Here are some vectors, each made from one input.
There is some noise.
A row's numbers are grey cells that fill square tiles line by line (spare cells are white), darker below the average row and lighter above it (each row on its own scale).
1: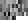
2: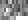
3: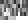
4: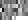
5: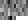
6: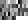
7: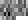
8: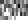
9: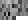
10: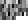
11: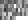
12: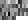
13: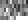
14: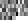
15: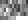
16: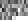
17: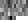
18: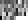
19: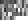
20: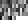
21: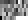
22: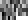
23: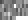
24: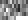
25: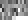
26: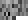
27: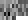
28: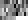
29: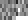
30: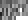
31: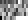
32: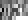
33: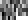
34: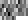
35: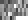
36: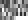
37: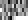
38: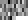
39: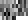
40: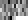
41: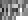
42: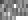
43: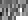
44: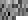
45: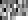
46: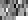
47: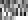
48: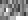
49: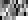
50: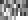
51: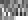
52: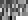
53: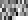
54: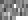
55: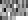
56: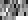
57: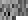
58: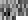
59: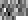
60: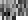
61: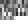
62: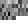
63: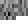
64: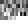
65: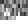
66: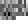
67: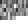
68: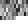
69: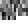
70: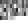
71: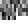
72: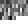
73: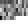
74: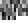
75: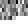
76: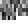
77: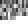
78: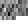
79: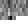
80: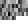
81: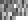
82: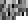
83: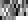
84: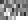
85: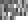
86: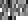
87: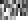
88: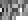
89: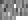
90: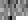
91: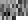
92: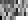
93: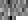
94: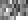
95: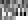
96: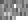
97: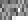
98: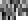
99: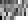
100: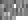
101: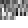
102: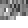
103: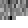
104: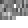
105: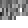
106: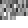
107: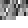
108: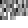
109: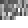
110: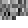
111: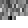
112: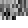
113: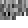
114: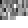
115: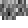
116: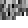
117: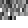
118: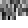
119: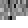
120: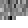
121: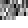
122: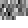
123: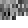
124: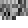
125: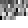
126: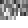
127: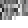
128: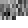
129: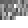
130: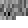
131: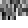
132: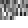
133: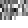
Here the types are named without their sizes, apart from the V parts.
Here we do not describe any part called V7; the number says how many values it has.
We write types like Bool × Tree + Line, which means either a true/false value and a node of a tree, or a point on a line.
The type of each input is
Bool × Bool × Bool + Circle + Unit + V7 × V7.
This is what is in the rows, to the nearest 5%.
About 25% of them hold a point on a circle. About 5% of them hold a fixed value. About 45% of them hold three true/false values. The rest hold two values of V7.
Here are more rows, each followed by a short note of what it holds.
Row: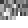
three true/false values
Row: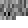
two values of V7
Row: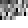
three true/false values
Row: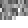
a point on a circle
